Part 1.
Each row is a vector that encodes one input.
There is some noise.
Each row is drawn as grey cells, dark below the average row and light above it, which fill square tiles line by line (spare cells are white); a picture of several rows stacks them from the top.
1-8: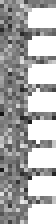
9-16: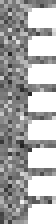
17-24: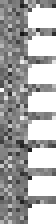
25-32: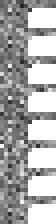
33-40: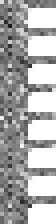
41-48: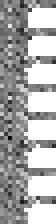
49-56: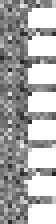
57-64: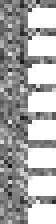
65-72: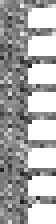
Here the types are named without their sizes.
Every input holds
a point on a line and a true/false value.
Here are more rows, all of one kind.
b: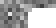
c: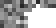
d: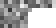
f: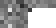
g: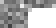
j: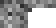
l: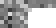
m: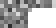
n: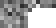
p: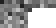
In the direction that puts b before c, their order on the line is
p, m, d, j, f, g, b, n, l, c.
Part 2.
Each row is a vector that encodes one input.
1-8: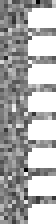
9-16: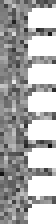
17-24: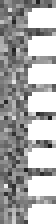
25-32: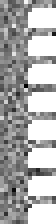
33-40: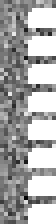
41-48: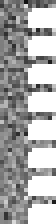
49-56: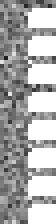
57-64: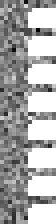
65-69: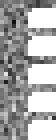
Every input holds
either a point on a 9-point line, or a point on a 10-point line.
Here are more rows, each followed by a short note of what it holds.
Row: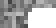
a point on a 9-point line
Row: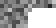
a point on a 10-point line
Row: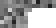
a point on a 10-point line
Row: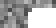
a point on a 9-point line
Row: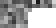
a point on a 10-point line
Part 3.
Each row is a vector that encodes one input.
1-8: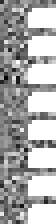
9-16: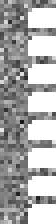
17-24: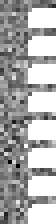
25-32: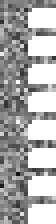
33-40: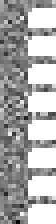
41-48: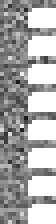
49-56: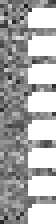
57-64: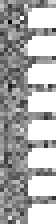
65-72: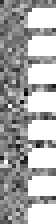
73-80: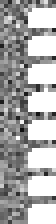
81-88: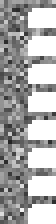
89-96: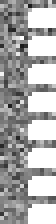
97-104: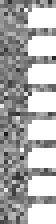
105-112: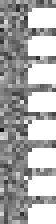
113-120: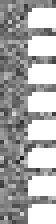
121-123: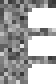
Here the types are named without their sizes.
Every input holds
three true/false values, together with either a fixed value, or a node of a tree.
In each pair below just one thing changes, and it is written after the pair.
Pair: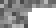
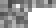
the node of the tree
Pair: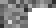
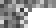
the node of the tree
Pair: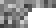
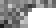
the node of the tree
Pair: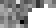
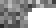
the node of the tree
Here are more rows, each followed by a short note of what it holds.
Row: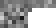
a node of a tree and three true/false values
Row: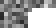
a node of a tree and three true/false values
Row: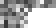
a node of a tree and three true/false values
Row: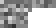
a node of a tree and three true/false values
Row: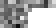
three true/false values
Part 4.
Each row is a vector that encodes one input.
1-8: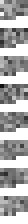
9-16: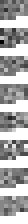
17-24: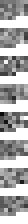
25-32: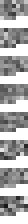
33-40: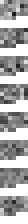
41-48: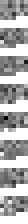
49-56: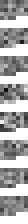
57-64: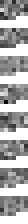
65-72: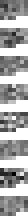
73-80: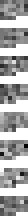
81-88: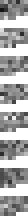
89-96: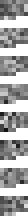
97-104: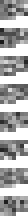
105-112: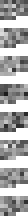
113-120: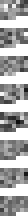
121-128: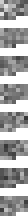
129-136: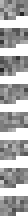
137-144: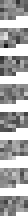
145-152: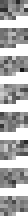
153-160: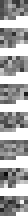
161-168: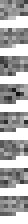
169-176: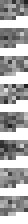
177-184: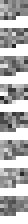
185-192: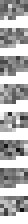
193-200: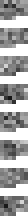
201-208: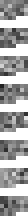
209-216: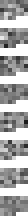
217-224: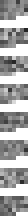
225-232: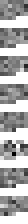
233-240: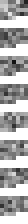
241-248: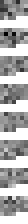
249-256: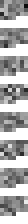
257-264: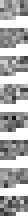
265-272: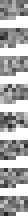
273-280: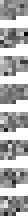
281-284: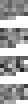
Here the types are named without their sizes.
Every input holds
either a point on a circle, or a point on a line.
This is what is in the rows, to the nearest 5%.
About 55% of them hold a point on a circle. The rest hold a point on a line.
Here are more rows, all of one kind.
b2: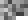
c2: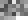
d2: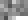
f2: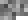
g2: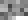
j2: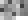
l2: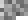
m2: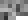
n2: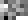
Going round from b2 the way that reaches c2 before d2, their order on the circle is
b2, l2, n2, f2, j2, g2, c2, d2, m2.
